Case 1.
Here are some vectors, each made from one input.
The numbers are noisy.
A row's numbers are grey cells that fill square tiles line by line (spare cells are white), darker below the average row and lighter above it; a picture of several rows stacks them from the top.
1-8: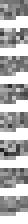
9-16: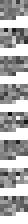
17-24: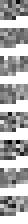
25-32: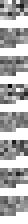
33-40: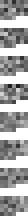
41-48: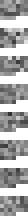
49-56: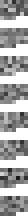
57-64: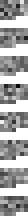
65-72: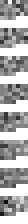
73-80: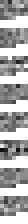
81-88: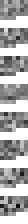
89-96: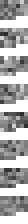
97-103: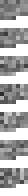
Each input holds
either one of 7 labels, or three true/false values.
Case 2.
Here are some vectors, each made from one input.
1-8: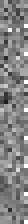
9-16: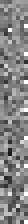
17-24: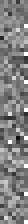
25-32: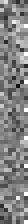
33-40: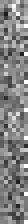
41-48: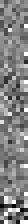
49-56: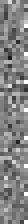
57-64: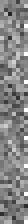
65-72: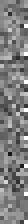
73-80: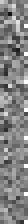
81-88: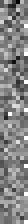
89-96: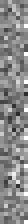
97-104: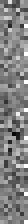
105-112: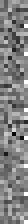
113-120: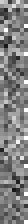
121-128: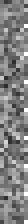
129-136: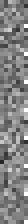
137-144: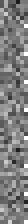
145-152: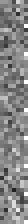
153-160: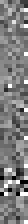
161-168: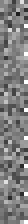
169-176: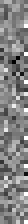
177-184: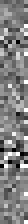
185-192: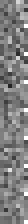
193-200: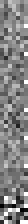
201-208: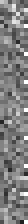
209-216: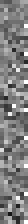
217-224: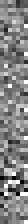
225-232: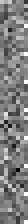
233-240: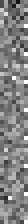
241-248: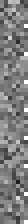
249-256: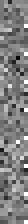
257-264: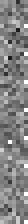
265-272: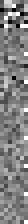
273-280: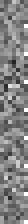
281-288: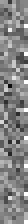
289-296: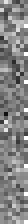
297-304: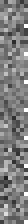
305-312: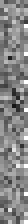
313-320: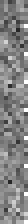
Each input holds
either a point on an 8-point circle and a true/false value, or a fixed value.
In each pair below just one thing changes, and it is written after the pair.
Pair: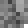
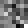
the place on the 8-point circle
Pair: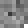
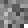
the place on the 8-point circle
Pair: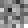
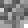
the true/false value
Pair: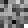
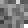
the true/false value
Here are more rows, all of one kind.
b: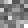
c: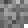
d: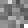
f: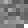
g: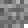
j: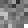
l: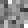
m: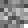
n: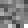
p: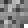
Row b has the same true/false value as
f and n.
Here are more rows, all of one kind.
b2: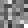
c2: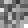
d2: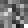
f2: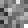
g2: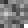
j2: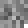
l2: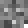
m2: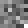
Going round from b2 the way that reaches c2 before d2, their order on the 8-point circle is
b2, c2, j2, m2, d2, g2, l2, f2.
